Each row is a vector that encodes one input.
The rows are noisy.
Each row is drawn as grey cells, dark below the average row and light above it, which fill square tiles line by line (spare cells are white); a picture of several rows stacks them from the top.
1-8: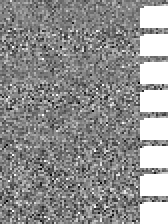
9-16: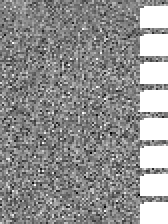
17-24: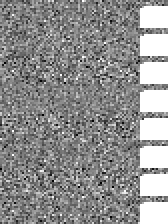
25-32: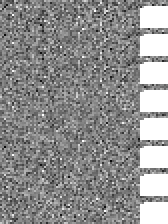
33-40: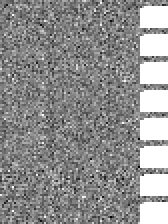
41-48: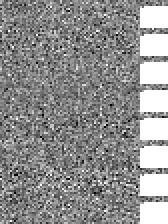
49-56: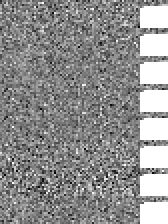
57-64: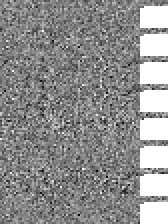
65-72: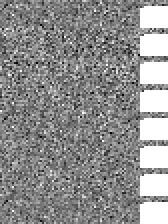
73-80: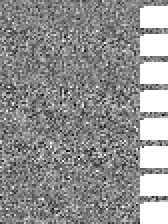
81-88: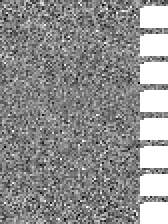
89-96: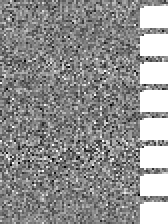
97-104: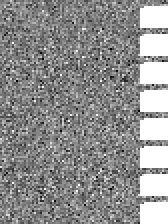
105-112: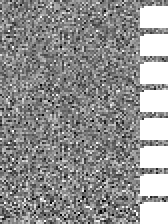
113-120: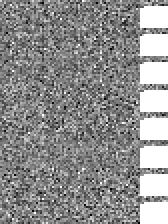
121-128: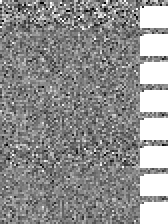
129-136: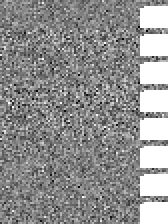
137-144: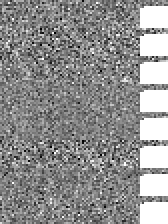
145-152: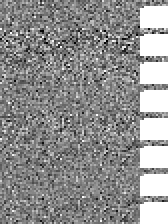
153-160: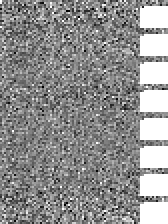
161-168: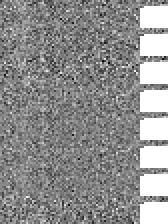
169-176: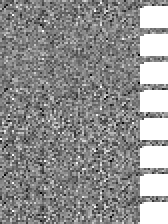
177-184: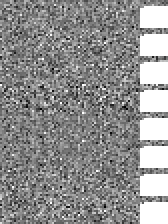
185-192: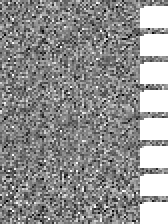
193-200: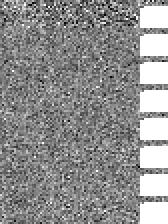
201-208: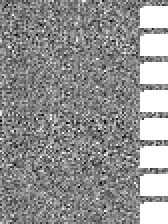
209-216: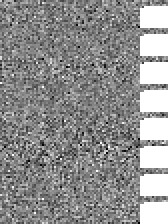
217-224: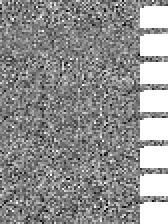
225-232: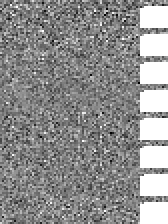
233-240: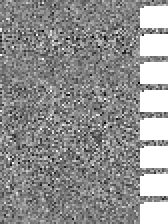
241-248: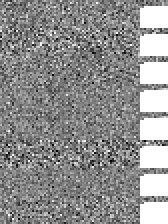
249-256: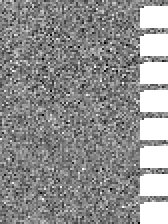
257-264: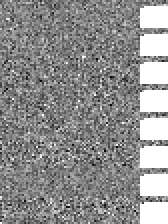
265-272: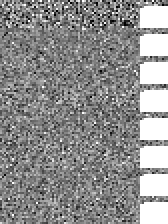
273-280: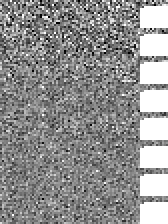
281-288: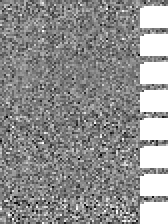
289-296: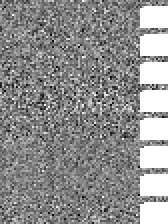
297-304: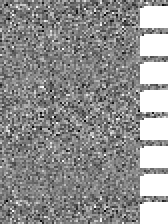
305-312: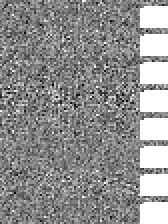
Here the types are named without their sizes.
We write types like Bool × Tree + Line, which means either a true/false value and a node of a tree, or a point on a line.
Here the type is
Bool × Bool × Bool + Line.
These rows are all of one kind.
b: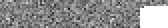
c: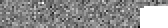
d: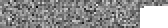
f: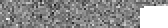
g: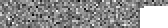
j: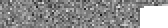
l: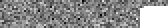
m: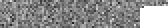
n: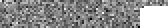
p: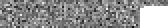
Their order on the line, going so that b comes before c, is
p, l, g, d, j, m, f, b, c, n.
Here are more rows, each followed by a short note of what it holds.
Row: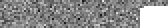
a point on a line
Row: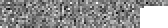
three true/false values
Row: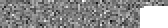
three true/false values
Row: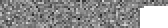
a point on a line
